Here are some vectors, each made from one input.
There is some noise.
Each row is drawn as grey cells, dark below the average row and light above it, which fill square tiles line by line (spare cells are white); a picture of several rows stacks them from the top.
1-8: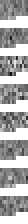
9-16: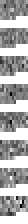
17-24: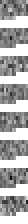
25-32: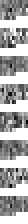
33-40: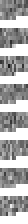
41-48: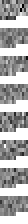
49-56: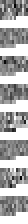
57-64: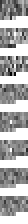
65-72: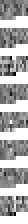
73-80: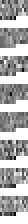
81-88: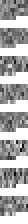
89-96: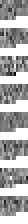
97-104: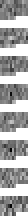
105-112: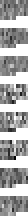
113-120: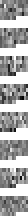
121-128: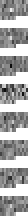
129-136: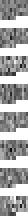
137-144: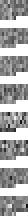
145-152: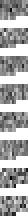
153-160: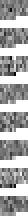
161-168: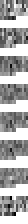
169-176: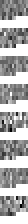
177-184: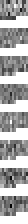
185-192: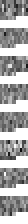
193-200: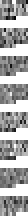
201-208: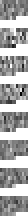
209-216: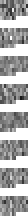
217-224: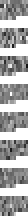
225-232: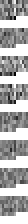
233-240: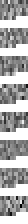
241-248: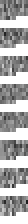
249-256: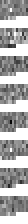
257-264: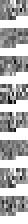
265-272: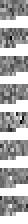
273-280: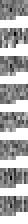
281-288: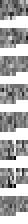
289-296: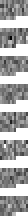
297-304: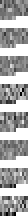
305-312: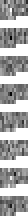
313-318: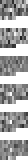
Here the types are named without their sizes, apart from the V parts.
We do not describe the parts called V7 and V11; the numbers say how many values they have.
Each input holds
either a point on a line, a true/false value and a value of V11, or a value of V7.
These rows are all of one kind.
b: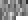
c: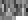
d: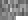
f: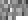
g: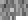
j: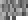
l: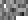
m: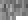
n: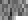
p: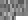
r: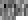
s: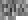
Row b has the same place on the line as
c and l.
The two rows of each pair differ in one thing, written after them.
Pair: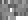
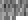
the place on the line
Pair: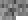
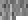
the true/false value
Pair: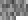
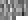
the place on the line
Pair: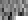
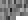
the place on the line
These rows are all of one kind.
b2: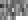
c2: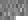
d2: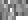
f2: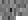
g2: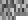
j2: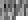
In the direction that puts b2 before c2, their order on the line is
d2, b2, c2, f2, j2, g2.
